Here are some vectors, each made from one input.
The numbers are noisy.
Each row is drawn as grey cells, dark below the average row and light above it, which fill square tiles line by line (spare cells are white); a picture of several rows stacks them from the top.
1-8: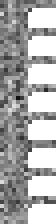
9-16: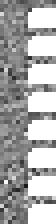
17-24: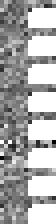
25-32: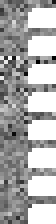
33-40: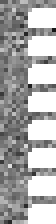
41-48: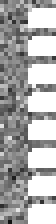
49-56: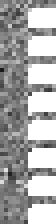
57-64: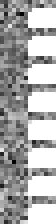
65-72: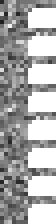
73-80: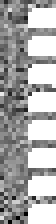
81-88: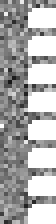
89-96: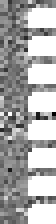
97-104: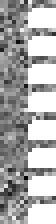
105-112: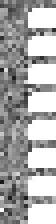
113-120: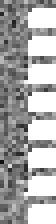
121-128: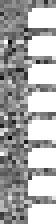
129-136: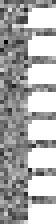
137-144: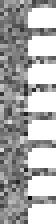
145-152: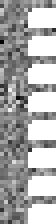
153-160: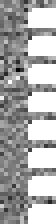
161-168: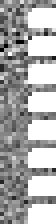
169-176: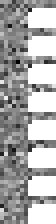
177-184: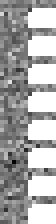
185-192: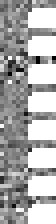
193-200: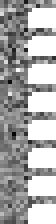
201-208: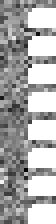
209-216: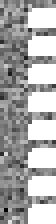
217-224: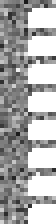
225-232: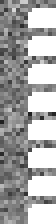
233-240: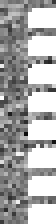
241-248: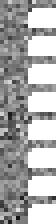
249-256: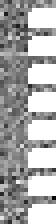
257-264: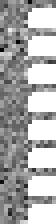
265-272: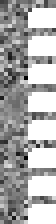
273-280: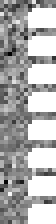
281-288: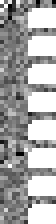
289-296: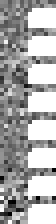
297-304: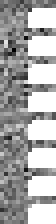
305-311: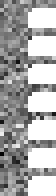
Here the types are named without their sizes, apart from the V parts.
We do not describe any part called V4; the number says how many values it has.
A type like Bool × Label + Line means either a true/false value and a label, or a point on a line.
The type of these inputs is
List(Line × (Line + V4)).
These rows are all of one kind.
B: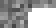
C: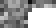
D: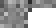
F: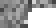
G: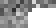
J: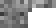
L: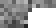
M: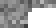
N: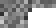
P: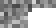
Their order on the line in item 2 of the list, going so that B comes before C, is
P, N, B, D, G, M, J, L, F, C.
